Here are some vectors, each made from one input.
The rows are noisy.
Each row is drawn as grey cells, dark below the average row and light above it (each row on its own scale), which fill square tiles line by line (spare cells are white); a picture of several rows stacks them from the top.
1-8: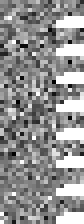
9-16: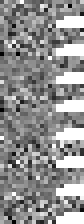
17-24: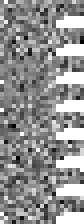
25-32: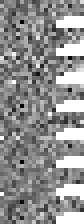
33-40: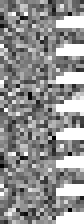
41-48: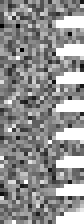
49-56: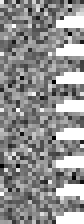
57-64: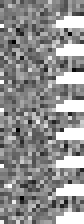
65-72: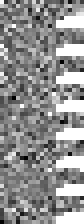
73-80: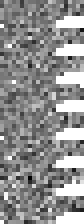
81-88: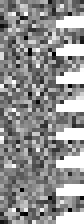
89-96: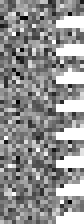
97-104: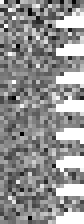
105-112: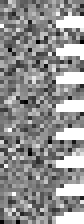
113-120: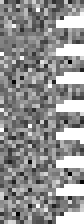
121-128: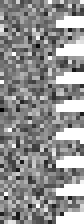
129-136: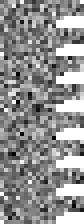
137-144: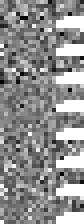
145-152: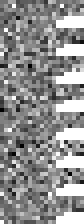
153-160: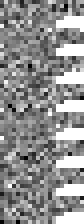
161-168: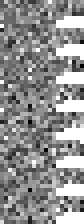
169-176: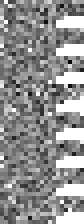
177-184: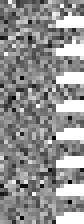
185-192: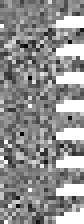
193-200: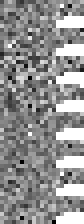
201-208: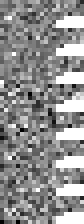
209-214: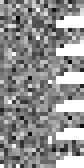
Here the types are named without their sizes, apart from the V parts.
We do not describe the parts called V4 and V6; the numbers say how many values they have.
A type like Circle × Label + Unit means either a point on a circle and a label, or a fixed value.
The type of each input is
Bool × V4 + Circle + Line × (Tree + V6).
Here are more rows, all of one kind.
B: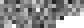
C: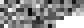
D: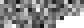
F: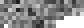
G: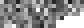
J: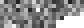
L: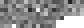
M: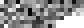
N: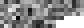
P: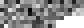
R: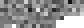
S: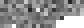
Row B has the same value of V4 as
D, F, G and J.
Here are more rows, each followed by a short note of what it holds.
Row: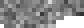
a point on a line and a node of a tree
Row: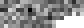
a true/false value and a value of V4
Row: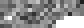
a point on a circle
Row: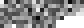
a true/false value and a value of V4
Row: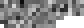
a point on a line and a node of a tree
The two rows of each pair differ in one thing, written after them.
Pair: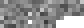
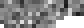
the place on the line
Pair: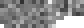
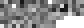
the place on the line
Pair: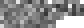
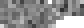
the place on the line
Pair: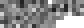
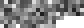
the node of the tree
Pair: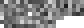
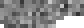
the place on the line
